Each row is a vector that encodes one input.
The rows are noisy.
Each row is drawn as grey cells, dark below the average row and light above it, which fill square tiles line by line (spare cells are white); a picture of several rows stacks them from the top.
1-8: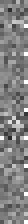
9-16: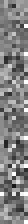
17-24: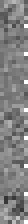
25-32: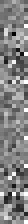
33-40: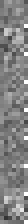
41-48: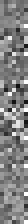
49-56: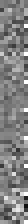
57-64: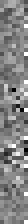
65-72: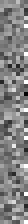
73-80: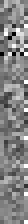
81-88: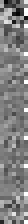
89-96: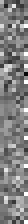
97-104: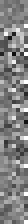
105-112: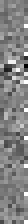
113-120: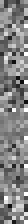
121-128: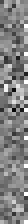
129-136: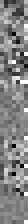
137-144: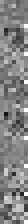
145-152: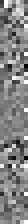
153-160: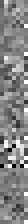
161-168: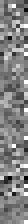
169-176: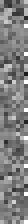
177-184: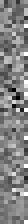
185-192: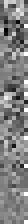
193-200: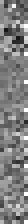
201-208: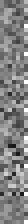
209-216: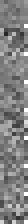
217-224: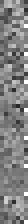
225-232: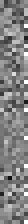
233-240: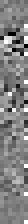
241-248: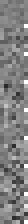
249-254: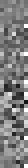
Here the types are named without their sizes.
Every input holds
a point on a line, together with either a point on a circle, or a fixed value.
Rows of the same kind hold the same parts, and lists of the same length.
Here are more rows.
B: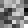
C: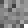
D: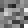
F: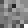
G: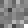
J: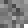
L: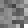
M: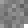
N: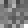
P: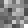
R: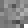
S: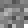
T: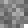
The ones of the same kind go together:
B, J, L, M, N, R, T
C, D, F, G, P, S

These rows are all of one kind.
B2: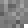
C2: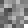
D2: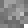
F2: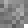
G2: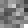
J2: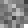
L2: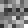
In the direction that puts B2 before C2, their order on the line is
F2, B2, J2, D2, C2, L2, G2.
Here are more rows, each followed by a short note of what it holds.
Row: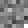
a point on a circle and a point on a line
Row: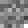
a point on a circle and a point on a line
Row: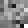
a point on a circle and a point on a line
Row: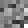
a point on a circle and a point on a line
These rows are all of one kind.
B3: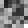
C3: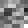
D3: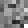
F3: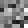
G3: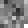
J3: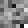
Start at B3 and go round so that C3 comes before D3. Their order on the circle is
B3, G3, C3, D3, J3, F3.
